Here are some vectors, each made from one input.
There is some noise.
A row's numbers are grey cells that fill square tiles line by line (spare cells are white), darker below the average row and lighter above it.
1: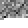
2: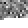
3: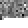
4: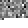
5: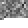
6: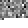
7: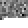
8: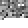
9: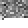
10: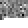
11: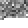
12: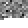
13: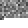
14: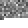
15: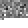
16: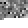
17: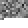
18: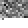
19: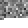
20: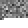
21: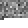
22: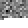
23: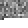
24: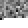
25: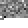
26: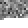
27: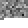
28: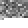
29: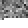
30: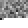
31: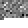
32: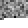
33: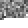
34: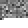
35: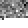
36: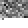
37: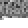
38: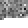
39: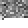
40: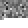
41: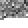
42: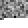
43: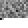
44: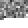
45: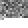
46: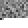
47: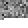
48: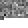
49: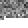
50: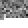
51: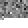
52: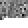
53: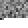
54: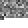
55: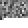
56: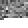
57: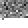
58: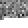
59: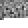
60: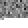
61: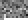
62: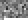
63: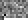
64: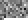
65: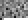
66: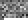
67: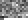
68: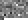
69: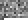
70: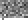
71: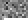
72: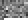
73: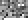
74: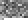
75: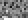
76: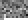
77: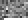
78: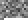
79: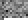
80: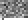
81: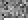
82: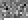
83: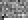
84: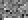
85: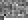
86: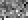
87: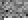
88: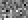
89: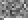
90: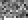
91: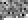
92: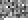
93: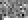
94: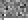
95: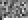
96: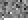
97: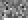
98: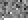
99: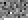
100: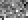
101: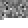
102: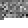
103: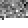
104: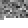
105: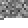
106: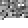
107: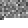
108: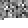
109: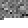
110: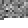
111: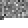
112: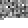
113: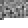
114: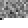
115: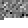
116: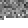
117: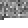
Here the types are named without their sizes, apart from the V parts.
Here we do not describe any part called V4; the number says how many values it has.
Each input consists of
a label, together with a list of items, each either a point on a line, or a value of V4.
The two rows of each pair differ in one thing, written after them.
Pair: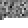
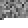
the label
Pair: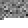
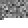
the place on the line in item 2 of the list
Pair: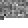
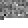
the place on the line in item 2 of the list
